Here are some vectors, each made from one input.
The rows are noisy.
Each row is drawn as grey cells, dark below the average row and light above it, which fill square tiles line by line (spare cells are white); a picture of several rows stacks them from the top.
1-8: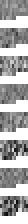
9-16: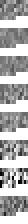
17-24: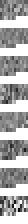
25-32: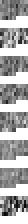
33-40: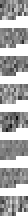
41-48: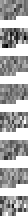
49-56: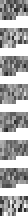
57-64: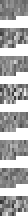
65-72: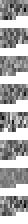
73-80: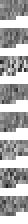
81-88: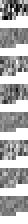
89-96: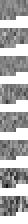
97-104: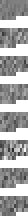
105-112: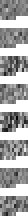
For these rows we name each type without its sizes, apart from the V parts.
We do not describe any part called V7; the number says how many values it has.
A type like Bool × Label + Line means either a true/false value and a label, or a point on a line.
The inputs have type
(Bool × Bool × Bool + V7) × Line.
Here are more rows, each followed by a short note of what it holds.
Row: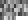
a point on a line and three true/false values
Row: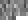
a point on a line and three true/false values
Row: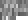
a point on a line and three true/false values
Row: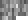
a point on a line and three true/false values
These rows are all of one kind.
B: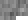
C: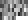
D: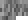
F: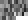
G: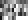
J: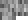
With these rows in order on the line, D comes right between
G and J.
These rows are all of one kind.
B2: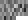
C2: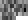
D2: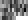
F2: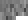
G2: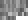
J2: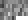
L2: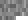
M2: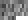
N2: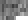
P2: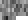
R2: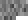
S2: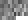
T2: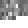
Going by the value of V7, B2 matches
F2, L2, N2 and R2.
